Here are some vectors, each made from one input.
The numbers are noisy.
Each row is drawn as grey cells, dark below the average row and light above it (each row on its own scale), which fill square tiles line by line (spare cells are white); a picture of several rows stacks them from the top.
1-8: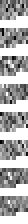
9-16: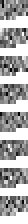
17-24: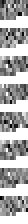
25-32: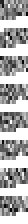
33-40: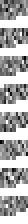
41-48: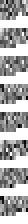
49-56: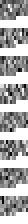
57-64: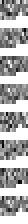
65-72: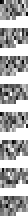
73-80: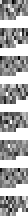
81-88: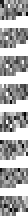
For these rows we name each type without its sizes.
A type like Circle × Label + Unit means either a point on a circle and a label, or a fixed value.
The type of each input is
Bool × Bool × Bool × Bool + Label.
